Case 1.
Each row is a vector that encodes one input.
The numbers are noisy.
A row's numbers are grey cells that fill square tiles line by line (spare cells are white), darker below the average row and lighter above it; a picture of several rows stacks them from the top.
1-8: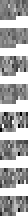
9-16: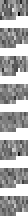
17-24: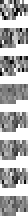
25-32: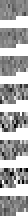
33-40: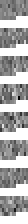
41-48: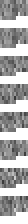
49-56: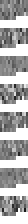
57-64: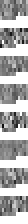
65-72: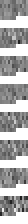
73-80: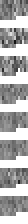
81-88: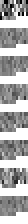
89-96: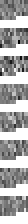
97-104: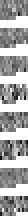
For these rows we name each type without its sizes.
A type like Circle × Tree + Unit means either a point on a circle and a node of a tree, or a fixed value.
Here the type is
Bool × Bool × Bool + List(Line).
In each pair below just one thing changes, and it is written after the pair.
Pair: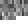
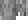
the place on the line in item 1 of the list
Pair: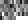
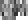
the place on the line in item 2 of the list
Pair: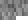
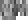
the place on the line in item 2 of the list
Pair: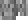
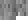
the place on the line in item 1 of the list
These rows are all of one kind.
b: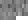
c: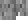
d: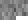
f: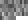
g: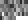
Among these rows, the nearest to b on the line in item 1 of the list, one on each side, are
c and f.
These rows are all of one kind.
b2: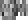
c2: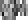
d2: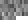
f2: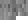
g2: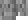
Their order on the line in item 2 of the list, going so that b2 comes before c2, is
d2, f2, b2, g2, c2.
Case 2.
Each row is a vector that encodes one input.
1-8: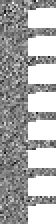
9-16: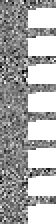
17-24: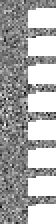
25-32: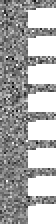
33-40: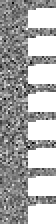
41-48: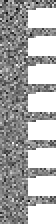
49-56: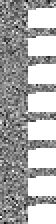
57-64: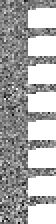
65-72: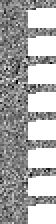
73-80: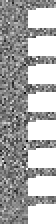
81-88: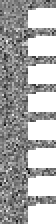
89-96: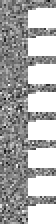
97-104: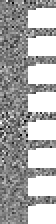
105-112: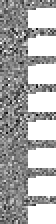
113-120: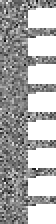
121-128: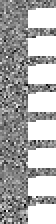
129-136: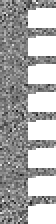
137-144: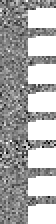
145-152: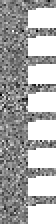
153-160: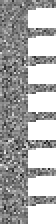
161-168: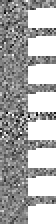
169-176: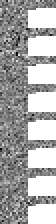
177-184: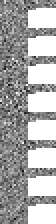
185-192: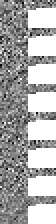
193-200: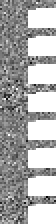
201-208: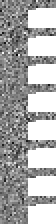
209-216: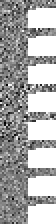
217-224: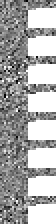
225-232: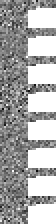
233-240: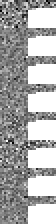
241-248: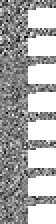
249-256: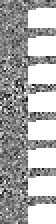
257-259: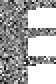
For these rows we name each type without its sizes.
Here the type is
(Bool × Bool × Bool × Label + Unit) × Circle.
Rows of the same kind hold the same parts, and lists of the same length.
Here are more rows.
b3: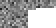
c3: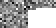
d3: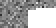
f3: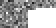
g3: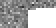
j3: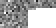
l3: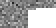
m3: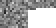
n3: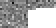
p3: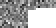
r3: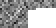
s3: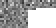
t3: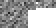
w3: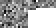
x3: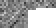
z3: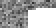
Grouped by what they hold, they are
b3, c3, d3, f3, g3, j3, l3, n3, p3, r3, t3, x3, z3
m3, s3, w3

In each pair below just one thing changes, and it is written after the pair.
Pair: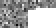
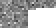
the place on the circle
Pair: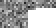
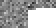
one of the three true/false values
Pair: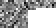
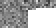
the place on the circle
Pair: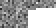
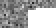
the place on the circle
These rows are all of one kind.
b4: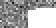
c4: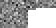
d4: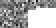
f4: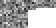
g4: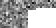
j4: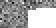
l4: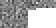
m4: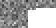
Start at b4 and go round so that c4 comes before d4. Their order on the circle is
b4, m4, j4, c4, f4, g4, d4, l4.
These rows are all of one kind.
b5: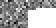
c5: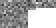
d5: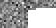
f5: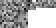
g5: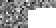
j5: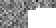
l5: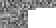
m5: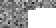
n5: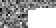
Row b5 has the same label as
d5, f5 and n5.
